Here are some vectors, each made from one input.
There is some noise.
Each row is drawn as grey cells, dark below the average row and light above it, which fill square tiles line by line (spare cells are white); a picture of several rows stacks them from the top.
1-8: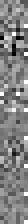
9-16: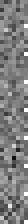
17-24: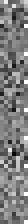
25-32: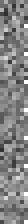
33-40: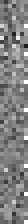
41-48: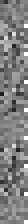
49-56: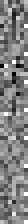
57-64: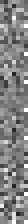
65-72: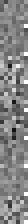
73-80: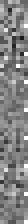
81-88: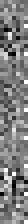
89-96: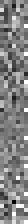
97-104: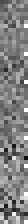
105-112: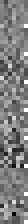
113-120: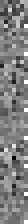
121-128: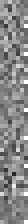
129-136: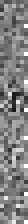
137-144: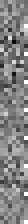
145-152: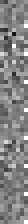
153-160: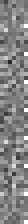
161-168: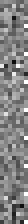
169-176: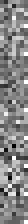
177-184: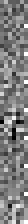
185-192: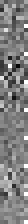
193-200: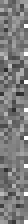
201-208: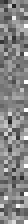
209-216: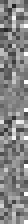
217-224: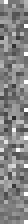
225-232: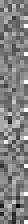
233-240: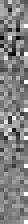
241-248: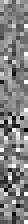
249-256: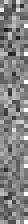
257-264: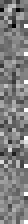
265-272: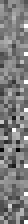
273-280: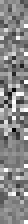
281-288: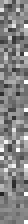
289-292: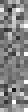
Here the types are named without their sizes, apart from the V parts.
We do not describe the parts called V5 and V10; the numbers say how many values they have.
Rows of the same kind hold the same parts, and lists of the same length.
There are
3 kinds of row.
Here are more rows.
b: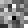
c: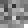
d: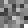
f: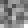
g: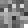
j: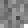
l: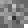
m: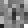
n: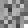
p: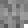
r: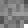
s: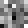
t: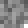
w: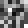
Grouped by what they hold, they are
b, c, l, p, r
d, m, s, w
f, g, j, n, t

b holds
a point on a line and three true/false values.
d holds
a point on a circle and a value of V5.
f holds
a point on a line and a value of V10.
